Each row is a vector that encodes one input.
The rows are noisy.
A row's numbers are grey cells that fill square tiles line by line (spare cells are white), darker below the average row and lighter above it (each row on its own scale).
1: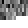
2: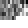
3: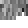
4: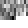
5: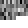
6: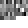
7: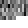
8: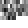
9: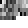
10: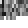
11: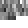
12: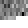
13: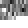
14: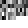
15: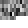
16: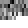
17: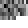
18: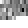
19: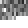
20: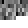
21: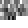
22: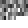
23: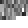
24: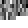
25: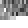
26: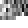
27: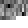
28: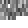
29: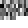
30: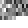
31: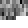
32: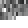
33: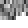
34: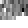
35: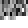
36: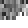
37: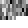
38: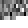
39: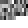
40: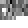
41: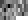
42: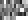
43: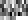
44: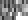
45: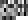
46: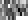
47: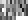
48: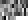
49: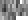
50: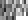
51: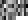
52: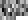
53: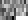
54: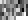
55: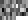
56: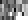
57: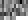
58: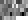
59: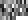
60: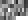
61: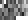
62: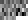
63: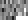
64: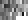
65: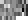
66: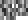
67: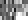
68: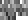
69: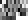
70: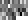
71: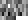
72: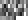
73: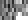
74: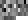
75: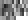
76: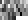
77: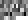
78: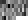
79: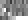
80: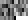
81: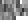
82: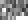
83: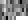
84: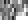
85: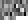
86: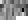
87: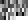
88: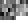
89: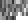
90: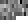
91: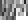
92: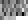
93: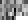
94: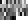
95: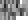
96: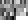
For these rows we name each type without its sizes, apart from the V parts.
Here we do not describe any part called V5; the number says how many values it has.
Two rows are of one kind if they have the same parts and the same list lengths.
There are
2 kinds of row.
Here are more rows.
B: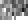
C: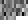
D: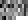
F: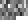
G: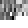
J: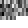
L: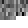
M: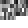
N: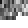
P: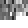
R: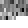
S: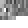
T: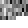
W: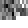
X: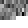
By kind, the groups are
B, D, P, W
C, F, G, J, L, M, N, R, S, T, X

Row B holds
a true/false value and a value of V5.
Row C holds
a node of a tree, a true/false value and a value of V5.
